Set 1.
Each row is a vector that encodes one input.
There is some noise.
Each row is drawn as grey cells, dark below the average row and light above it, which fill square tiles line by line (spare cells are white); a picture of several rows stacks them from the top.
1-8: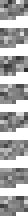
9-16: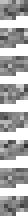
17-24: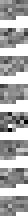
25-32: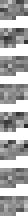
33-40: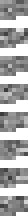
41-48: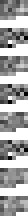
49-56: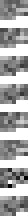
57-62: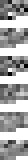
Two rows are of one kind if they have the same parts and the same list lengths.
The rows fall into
3 kinds.
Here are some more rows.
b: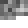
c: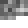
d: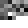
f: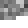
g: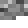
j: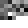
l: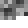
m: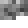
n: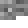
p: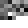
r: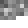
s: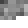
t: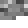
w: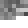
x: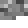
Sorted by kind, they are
b, c, f, r, s, w
d, j, p
g, l, m, n, t, x

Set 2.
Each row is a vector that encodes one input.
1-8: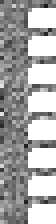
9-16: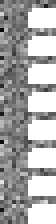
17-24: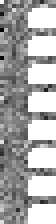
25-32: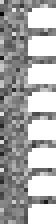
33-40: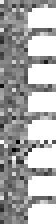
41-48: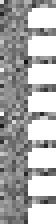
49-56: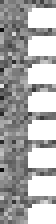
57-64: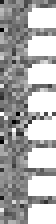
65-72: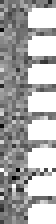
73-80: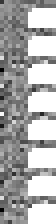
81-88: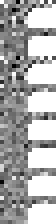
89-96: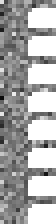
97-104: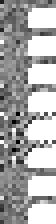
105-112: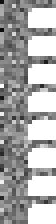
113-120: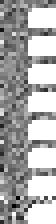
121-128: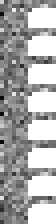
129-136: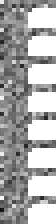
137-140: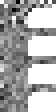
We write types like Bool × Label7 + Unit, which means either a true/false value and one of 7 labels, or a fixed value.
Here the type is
List2(Line10).
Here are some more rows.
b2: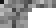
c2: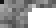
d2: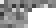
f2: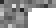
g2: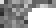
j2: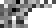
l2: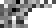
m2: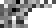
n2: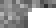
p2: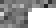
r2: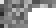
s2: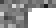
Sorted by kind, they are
b2, c2, f2, n2, p2, s2
d2, g2, r2
j2, l2, m2

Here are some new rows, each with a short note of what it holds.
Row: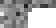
a list of two items
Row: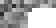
a list of one item
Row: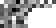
the empty list
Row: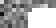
a list of one item
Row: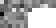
a list of one item
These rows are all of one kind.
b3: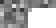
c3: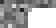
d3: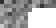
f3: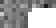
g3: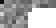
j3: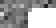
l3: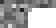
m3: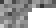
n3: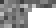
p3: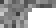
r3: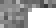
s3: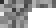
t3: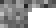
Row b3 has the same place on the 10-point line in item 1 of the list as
c3 and l3.
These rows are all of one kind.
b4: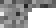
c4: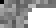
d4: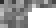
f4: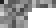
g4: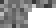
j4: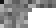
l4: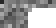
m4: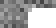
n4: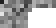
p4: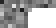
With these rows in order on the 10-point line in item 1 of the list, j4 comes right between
b4 and c4.
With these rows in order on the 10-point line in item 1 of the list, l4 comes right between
g4 and p4.
